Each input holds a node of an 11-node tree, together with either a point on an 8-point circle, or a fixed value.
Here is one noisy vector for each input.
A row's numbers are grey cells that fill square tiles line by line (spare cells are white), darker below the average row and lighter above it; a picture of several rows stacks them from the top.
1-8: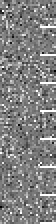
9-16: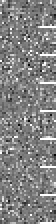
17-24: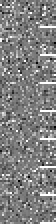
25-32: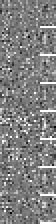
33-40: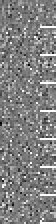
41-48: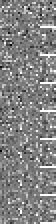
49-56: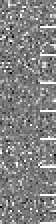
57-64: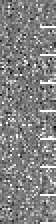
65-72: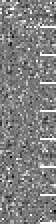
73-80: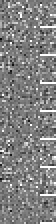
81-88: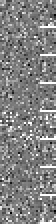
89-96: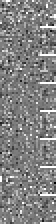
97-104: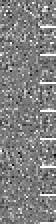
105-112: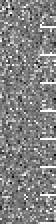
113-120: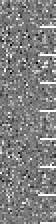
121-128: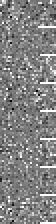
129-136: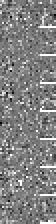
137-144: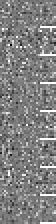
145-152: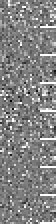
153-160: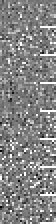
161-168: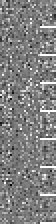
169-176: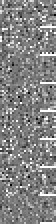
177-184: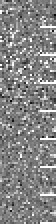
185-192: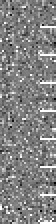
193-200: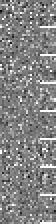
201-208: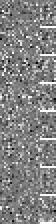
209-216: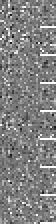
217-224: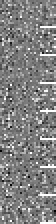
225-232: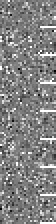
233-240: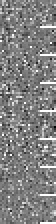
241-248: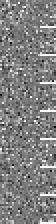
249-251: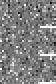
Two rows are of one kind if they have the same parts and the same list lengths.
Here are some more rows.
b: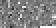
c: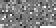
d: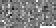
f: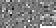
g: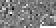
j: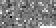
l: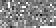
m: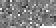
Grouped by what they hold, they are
b, d, f, g, l
c, j, m

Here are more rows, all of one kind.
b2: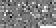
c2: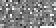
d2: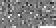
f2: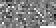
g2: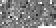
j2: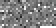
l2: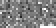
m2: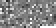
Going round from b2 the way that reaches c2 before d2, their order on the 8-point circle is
b2, j2, c2, f2, m2, g2, l2, d2.
